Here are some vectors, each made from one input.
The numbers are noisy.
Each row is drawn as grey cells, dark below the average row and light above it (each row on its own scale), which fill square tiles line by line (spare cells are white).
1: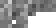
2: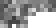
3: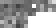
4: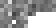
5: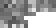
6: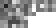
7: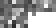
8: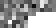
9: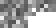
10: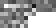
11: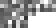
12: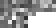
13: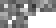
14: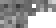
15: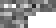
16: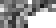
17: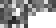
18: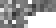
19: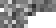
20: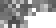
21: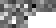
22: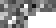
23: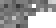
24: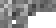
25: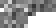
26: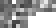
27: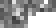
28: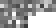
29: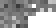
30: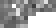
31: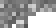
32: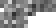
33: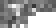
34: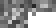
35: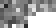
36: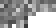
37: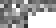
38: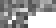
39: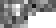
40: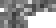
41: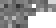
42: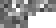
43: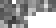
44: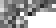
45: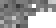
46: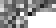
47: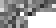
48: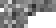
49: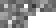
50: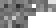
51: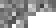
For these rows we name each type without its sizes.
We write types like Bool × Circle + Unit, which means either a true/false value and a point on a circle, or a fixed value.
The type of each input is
List(Line).
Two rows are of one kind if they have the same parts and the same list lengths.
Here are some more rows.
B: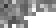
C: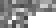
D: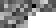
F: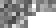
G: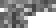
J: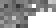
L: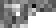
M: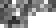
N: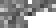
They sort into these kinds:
B, C, D, F, L, M
G, N
J

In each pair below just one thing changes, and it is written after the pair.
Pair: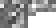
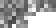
the place on the line in item 2 of the list
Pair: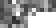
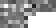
the place on the line in item 1 of the list
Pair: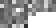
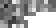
the place on the line in item 2 of the list
